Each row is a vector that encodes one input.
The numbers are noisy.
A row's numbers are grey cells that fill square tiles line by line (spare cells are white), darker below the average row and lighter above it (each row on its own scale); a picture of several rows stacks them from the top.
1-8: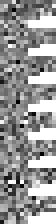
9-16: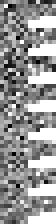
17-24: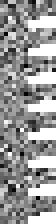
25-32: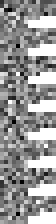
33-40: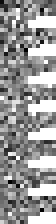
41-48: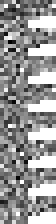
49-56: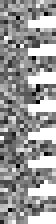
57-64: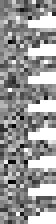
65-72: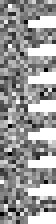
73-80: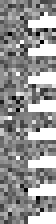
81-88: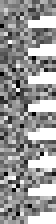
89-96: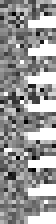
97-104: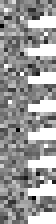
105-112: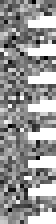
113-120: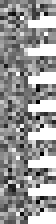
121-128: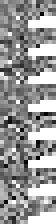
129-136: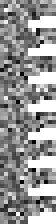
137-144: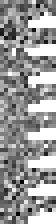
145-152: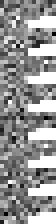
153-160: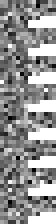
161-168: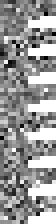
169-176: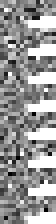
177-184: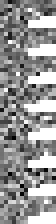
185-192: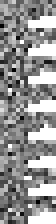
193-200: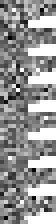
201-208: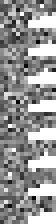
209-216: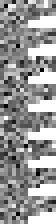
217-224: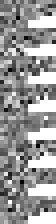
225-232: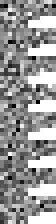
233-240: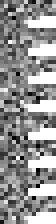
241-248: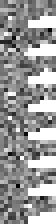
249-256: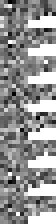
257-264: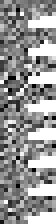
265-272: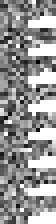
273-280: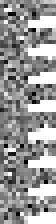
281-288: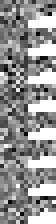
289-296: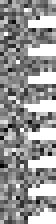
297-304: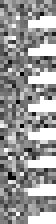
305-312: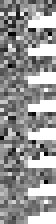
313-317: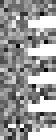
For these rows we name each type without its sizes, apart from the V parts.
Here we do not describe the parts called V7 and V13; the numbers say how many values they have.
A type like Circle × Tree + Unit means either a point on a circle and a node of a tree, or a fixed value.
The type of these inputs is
Bool × Line + (Tree + Unit) × V7 × V13.
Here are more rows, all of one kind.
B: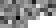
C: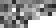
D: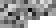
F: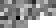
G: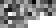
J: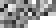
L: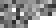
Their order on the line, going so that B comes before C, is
F, G, B, C, L, D, J.
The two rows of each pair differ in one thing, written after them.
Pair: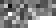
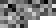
the value of V7
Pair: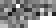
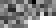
the value of V13
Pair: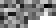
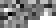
the node of the tree
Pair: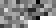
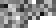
the value of V7
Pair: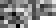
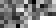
the node of the tree
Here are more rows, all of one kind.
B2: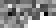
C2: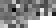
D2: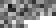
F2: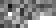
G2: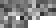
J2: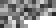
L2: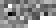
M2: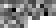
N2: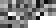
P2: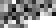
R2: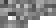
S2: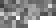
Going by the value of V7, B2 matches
L2 and M2.
